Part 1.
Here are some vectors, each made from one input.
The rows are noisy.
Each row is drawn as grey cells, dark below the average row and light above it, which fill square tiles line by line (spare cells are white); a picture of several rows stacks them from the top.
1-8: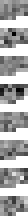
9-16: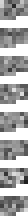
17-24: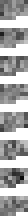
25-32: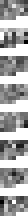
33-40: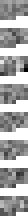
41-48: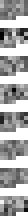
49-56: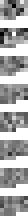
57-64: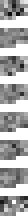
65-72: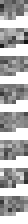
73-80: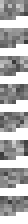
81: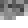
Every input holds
one of 12 labels.
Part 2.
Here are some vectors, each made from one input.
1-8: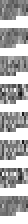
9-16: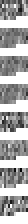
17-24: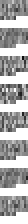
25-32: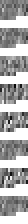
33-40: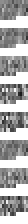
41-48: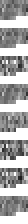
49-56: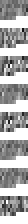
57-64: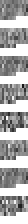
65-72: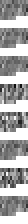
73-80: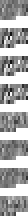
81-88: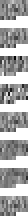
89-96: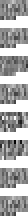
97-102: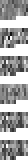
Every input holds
a point on a 7-point line.
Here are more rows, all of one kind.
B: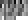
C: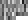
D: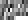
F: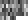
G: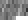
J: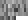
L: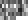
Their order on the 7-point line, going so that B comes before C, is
F, L, B, G, J, C, D.
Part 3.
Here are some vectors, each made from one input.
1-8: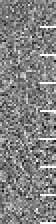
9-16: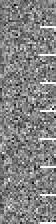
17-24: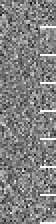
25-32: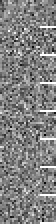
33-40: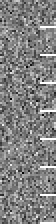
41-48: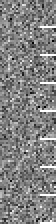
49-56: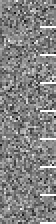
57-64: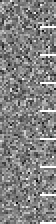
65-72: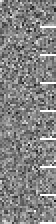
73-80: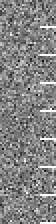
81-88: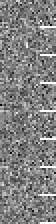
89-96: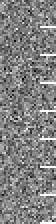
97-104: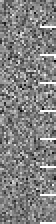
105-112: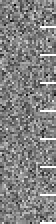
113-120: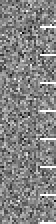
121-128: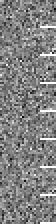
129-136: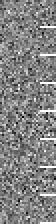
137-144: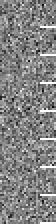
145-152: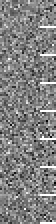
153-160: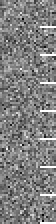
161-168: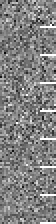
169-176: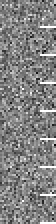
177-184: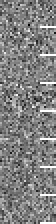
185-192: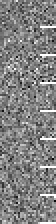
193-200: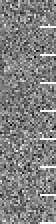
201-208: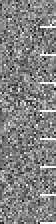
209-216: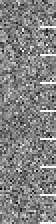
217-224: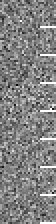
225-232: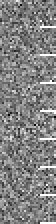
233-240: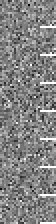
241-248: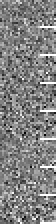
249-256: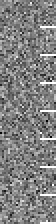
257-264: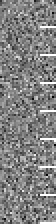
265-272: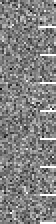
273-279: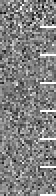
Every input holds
a point on a 9-point circle.
